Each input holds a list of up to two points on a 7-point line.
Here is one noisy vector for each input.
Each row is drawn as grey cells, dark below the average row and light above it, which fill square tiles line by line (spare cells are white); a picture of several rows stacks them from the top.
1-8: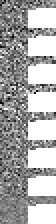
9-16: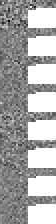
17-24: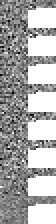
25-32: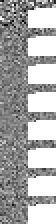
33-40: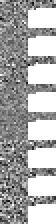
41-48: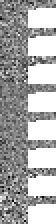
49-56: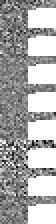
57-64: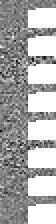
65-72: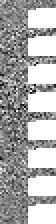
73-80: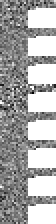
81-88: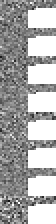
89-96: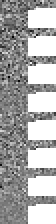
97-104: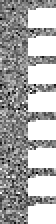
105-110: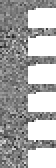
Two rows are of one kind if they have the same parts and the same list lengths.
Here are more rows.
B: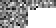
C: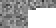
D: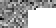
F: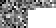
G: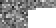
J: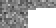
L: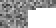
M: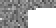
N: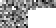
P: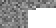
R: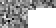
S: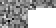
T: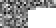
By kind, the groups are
B, C, F, L, M, P
D, G, J, N, T
R, S

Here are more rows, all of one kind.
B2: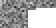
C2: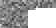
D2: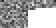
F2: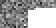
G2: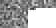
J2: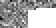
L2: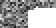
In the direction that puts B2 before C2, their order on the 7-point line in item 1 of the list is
B2, D2, L2, J2, G2, F2, C2.
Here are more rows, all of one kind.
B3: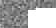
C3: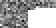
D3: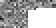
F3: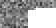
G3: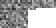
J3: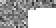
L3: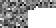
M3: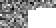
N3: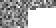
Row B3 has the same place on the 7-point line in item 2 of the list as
G3, J3 and N3.
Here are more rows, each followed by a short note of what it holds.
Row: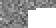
a list of one item
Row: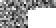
a list of two items
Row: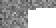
a list of two items
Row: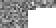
a list of two items
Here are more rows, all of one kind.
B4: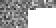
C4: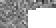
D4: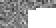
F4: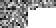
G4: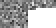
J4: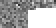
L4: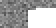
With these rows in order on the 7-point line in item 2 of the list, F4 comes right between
B4 and D4.
